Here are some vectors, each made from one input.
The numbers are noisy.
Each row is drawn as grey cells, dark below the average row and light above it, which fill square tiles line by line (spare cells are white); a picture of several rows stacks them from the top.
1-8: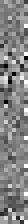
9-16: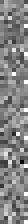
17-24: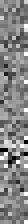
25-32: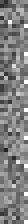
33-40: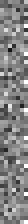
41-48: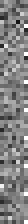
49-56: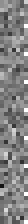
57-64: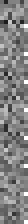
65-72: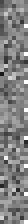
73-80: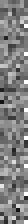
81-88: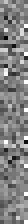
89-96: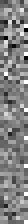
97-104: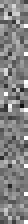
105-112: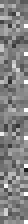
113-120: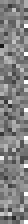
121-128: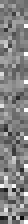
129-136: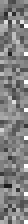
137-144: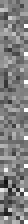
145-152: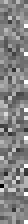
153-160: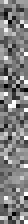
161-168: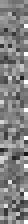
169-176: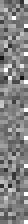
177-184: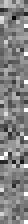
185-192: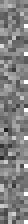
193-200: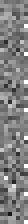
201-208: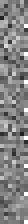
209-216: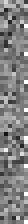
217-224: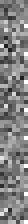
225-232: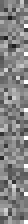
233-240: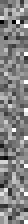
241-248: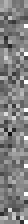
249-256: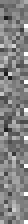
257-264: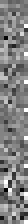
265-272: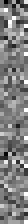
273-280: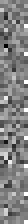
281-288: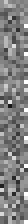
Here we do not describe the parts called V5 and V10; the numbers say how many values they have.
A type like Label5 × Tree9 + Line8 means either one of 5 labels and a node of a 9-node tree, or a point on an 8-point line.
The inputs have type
Line6 × (Line6 + V5) + Line11 + V10.
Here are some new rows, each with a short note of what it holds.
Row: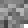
a value of V10
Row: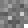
a value of V10
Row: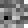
a point on each of two 6-point lines
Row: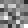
a point on an 11-point line
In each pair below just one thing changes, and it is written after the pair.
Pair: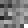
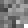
the value of V5
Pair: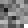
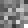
the value of V5
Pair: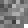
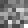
the place on the 6-point line
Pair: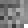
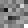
the place on the 6-point line
